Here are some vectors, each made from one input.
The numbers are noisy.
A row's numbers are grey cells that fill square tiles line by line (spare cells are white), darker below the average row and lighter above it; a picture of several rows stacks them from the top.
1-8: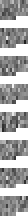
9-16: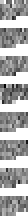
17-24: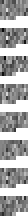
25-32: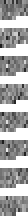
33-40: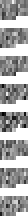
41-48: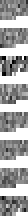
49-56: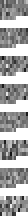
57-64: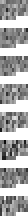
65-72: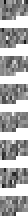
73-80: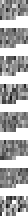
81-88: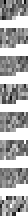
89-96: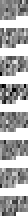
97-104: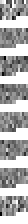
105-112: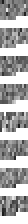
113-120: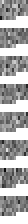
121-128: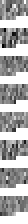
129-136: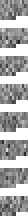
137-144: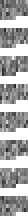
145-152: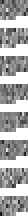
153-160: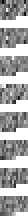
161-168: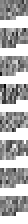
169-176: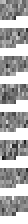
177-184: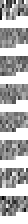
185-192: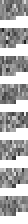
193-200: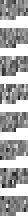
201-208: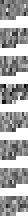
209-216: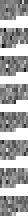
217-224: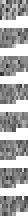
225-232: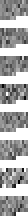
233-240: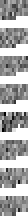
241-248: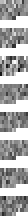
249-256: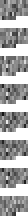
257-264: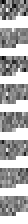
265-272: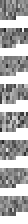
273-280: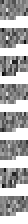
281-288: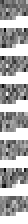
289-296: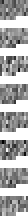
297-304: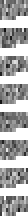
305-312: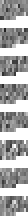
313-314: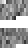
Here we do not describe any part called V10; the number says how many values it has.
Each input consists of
either a point on a 7-point line, or a point on each of two 11-point lines, or a value of V10.
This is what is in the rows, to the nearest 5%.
About 30% of them hold a point on a 7-point line. About 40% of them hold a point on each of two 11-point lines. The rest hold a value of V10.
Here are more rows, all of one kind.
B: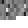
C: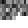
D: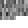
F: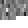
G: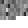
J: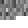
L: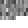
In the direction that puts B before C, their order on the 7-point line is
F, B, G, L, J, D, C.
